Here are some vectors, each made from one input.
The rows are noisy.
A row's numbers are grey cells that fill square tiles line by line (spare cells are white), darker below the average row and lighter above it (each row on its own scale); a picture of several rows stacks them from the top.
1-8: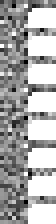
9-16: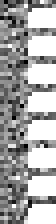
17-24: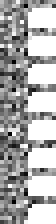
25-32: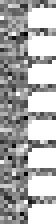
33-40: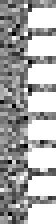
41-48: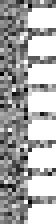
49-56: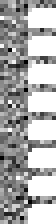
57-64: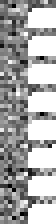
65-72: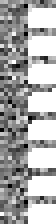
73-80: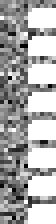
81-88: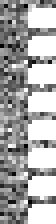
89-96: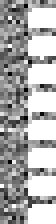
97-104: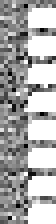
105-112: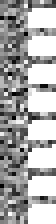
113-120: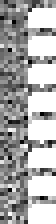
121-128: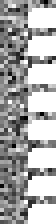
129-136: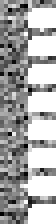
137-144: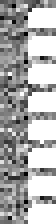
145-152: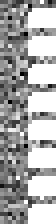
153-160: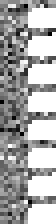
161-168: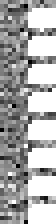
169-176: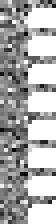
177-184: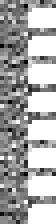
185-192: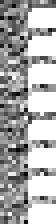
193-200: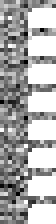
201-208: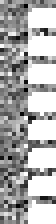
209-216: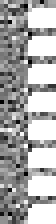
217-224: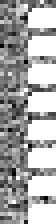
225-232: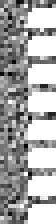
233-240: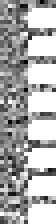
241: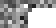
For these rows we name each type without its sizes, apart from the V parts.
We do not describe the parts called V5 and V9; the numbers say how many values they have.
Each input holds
either two labels, or a point on each of two lines, a value of V5 and a value of V9.
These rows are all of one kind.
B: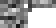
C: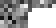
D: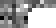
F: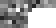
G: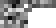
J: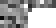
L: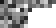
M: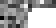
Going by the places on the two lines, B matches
J and M.
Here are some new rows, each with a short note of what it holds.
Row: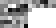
two labels
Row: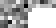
two labels
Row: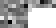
two labels
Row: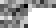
two labels
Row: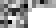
two labels
